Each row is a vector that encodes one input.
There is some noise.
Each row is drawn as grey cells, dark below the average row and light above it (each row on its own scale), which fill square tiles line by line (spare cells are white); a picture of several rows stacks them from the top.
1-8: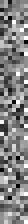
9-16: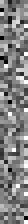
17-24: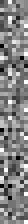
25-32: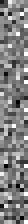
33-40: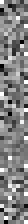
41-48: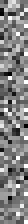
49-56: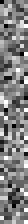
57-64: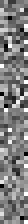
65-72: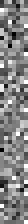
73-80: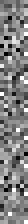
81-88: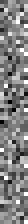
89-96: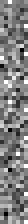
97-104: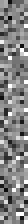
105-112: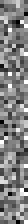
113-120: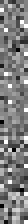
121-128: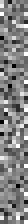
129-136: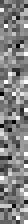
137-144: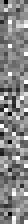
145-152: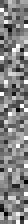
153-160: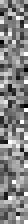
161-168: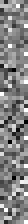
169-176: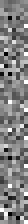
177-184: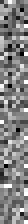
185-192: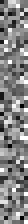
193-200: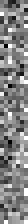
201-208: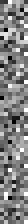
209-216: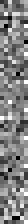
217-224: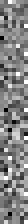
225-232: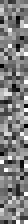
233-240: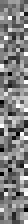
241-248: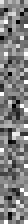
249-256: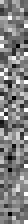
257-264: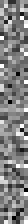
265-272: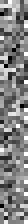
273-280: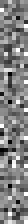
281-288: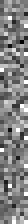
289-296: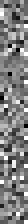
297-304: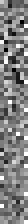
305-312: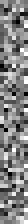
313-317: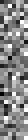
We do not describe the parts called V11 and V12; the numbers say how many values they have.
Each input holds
a node of a 10-node tree, four true/false values, a value of V11 and a value of V12.
